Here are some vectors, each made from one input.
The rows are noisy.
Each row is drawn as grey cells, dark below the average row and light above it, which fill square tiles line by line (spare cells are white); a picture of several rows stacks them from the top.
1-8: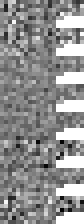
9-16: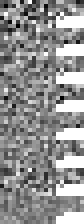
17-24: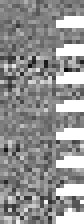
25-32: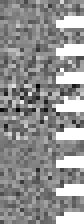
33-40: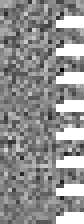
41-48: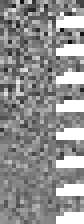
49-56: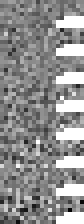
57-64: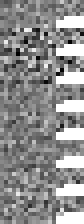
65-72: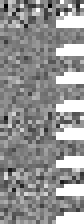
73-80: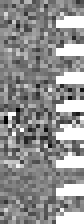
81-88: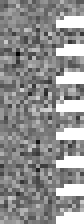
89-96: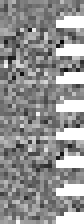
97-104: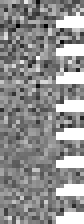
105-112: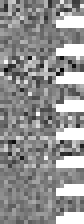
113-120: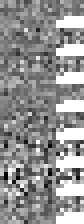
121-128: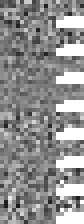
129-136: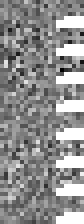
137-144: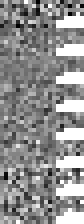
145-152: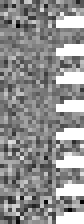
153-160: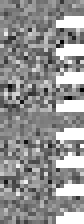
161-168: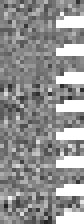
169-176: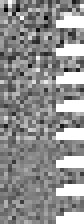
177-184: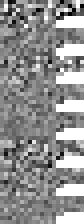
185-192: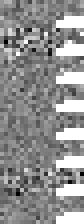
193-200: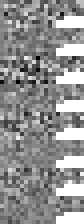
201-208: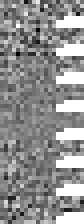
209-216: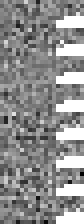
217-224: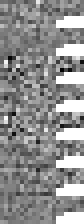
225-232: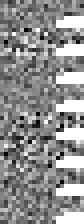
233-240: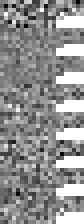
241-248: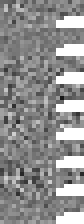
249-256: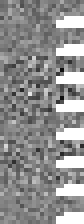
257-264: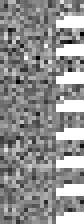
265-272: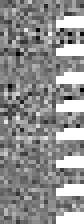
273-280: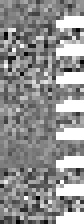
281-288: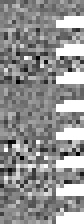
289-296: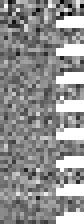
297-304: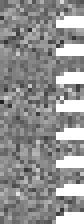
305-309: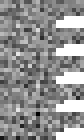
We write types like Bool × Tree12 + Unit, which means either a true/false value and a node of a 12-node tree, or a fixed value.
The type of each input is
(Bool × Bool × Bool × Bool × Line4 × Line4 + Tree11 × Tree11) × Tree11 × Tree11.
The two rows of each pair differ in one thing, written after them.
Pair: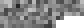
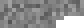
one of the four true/false values
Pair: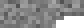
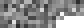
the place on one of the two 4-point lines
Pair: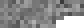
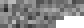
one of the four true/false values
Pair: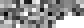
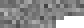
one of the four true/false values
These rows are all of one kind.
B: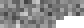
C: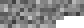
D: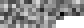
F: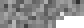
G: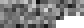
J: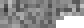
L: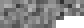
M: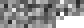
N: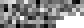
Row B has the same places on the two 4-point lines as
F, J and M.
